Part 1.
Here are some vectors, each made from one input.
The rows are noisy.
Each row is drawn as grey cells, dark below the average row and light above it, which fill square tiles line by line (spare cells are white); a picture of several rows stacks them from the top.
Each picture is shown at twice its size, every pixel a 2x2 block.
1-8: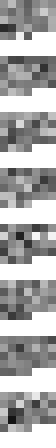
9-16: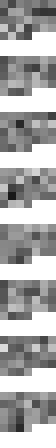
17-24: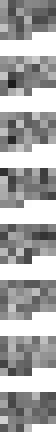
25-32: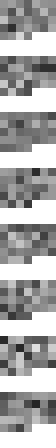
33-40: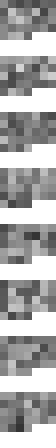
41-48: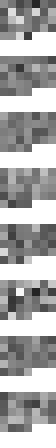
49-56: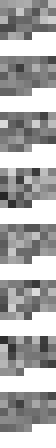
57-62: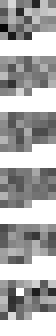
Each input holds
a node of a 13-node tree.
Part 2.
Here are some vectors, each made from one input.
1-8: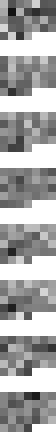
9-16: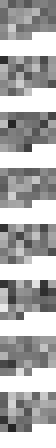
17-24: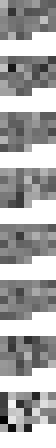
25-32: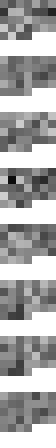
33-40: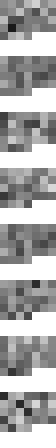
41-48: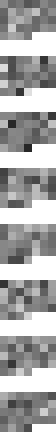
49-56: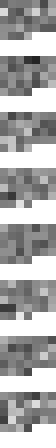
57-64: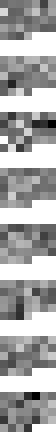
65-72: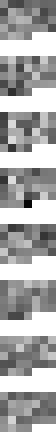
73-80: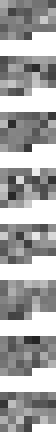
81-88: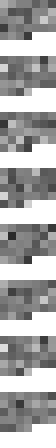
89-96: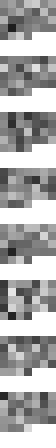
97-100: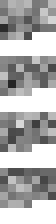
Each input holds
a node of a 16-node tree.
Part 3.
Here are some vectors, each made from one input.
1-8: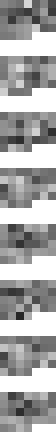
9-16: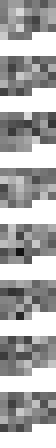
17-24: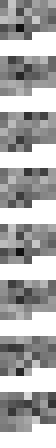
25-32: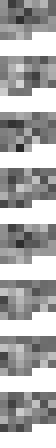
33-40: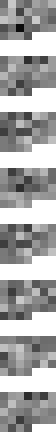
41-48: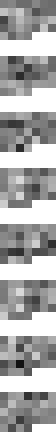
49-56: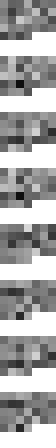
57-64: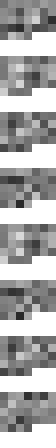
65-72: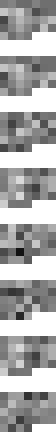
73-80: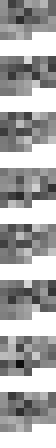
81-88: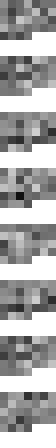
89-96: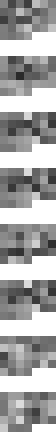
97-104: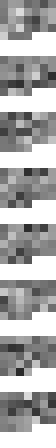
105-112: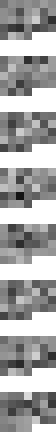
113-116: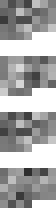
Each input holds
a point on a 10-point circle.
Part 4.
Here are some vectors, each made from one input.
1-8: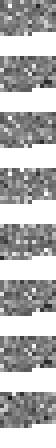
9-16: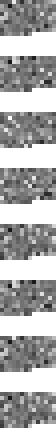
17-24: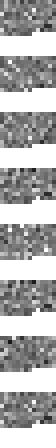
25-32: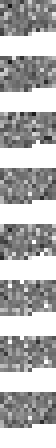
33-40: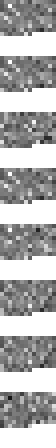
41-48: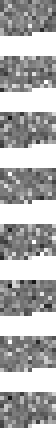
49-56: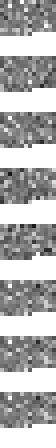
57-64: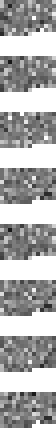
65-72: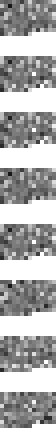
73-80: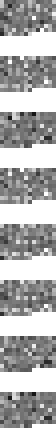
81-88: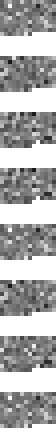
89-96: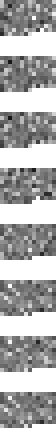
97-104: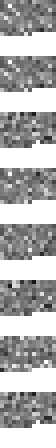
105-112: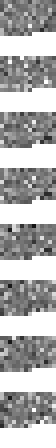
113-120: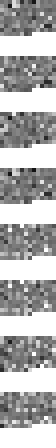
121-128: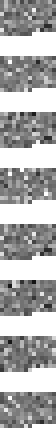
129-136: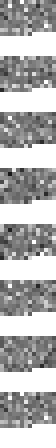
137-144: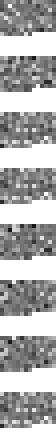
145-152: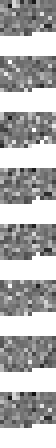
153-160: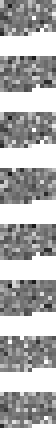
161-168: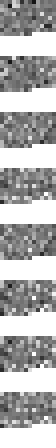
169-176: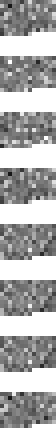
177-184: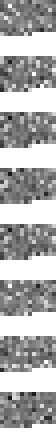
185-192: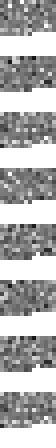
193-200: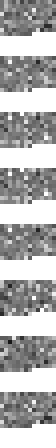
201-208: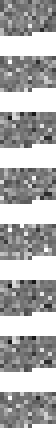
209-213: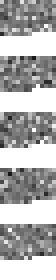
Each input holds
a point on an 11-point circle.
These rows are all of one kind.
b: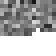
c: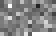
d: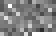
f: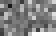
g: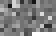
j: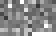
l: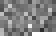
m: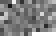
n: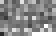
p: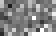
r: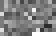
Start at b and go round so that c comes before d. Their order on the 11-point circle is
b, g, m, f, p, n, j, c, d, l, r.
